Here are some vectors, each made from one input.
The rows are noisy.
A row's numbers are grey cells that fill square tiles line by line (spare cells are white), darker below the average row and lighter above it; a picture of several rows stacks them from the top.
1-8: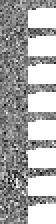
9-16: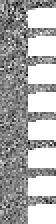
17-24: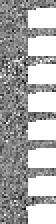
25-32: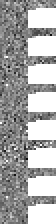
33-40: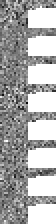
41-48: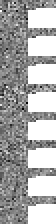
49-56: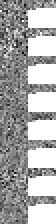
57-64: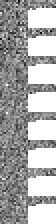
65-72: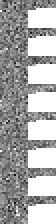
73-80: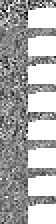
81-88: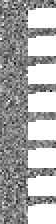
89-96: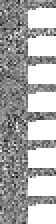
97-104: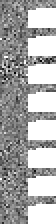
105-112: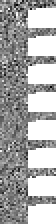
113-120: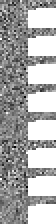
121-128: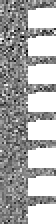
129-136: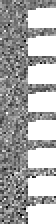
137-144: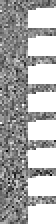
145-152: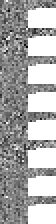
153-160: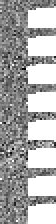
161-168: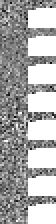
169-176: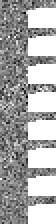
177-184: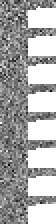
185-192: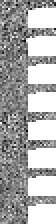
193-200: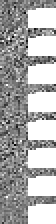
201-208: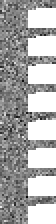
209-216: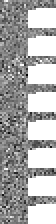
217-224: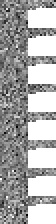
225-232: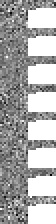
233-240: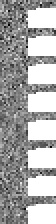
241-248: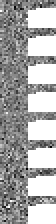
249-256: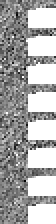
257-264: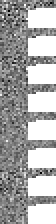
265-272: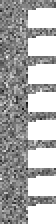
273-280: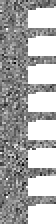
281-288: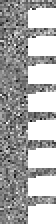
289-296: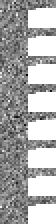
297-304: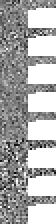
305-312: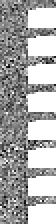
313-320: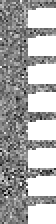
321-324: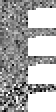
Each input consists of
either a point on a 14-point circle, or a point on an 18-point circle, or a fixed value, or three true/false values.
